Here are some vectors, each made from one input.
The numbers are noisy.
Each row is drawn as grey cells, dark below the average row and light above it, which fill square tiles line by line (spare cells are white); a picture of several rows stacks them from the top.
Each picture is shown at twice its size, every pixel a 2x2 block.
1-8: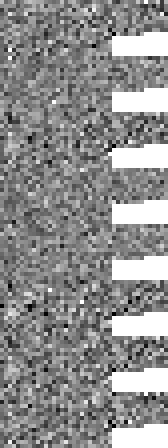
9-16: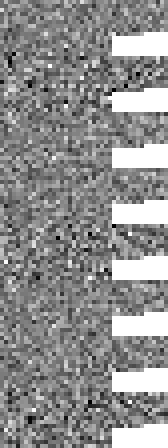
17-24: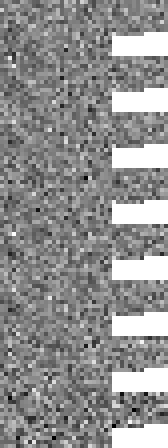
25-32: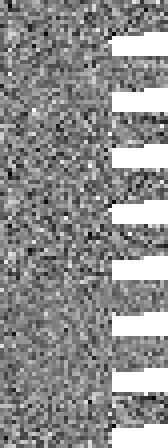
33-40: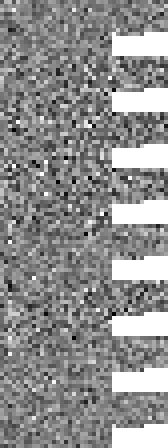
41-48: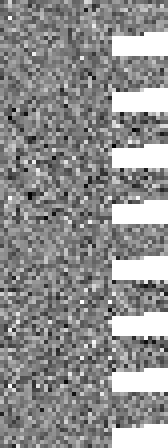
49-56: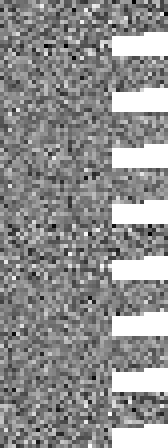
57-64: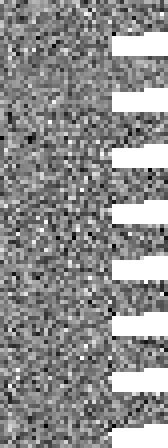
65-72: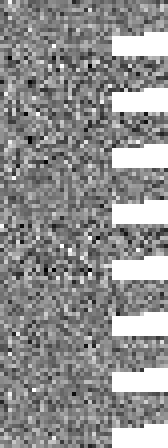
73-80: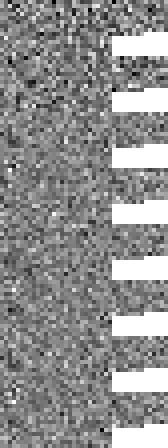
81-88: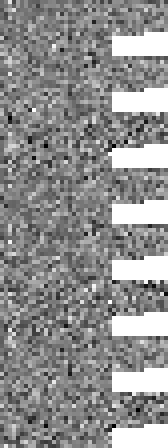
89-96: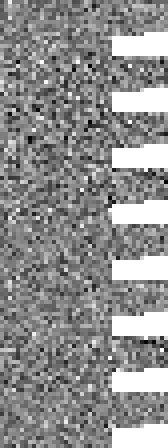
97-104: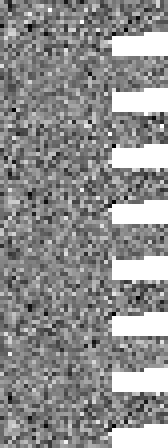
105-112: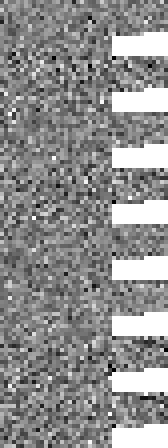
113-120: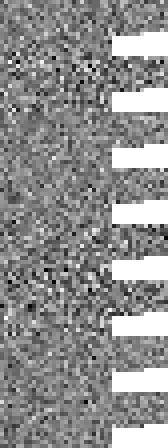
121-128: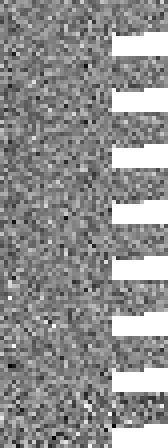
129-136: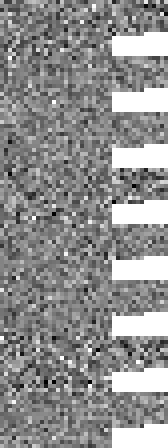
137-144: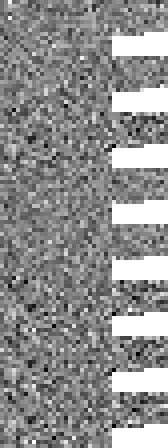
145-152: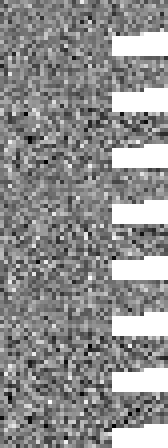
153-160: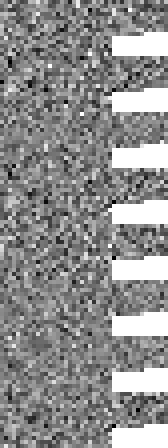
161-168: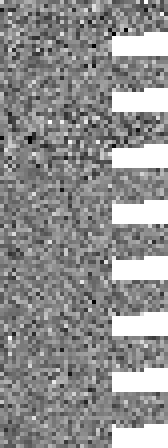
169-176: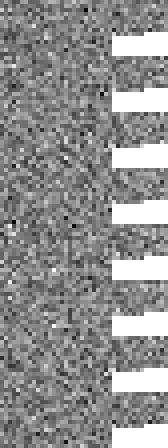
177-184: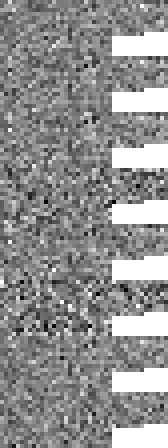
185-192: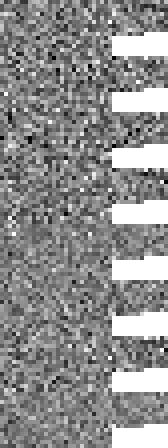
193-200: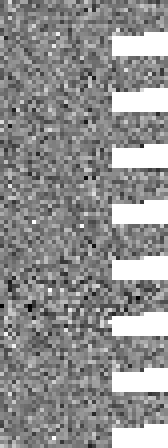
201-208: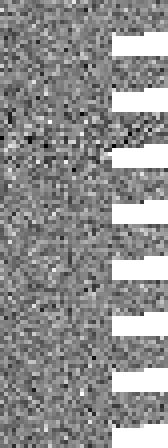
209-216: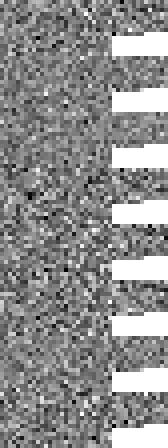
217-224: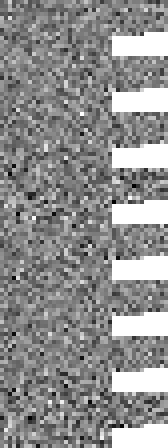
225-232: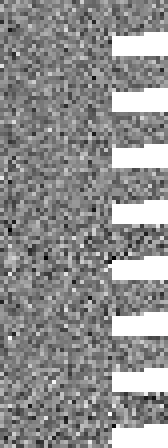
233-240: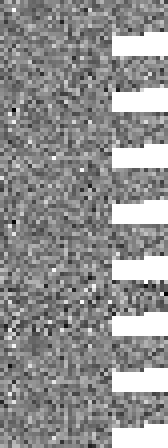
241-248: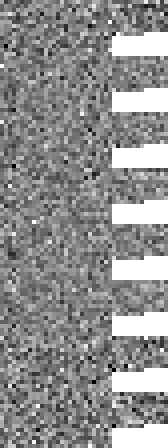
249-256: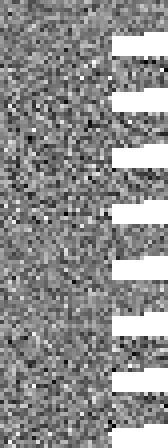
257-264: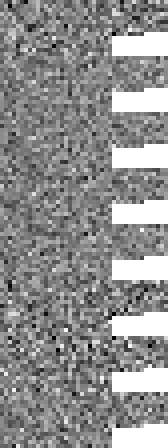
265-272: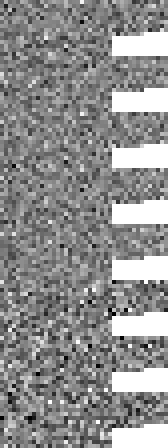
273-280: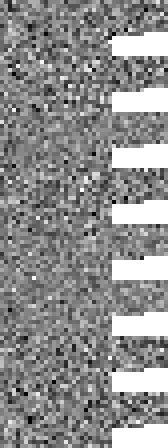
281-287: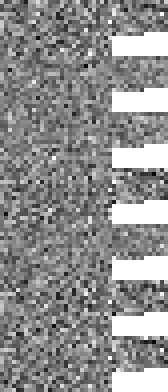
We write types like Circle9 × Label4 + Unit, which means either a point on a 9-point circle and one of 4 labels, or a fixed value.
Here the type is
Line5 × Line9 × Line9 + List2(Circle8).
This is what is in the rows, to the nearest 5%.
About 60% of them hold a point on a 5-point line and a point on each of two 9-point lines. The rest are lists of up to two points on an 8-point circle: a few of all rows are empty, 20% hold one and 20% two.
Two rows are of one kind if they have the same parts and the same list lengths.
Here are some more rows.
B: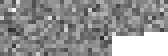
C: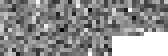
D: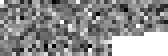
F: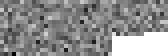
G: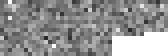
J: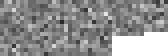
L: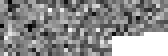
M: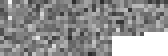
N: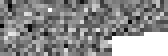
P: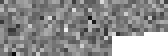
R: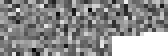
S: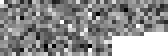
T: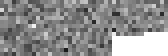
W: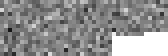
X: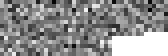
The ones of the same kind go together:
B, F, G, J, M, P, T, W
C, R, X
D, S
L, N

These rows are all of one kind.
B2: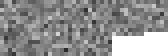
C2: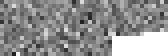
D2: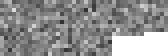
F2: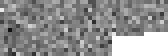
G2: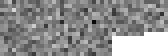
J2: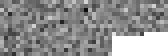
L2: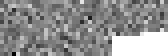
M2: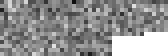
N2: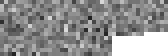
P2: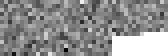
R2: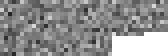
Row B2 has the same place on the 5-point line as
D2, M2 and P2.
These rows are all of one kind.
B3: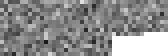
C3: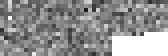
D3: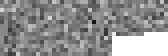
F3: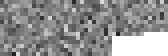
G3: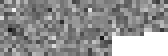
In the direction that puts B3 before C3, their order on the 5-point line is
D3, F3, G3, B3, C3.
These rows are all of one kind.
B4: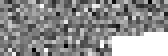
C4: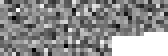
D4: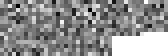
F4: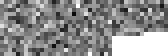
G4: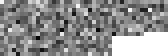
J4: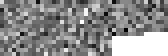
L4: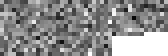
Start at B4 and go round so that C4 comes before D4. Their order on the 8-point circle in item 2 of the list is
B4, C4, F4, D4, G4, J4, L4.
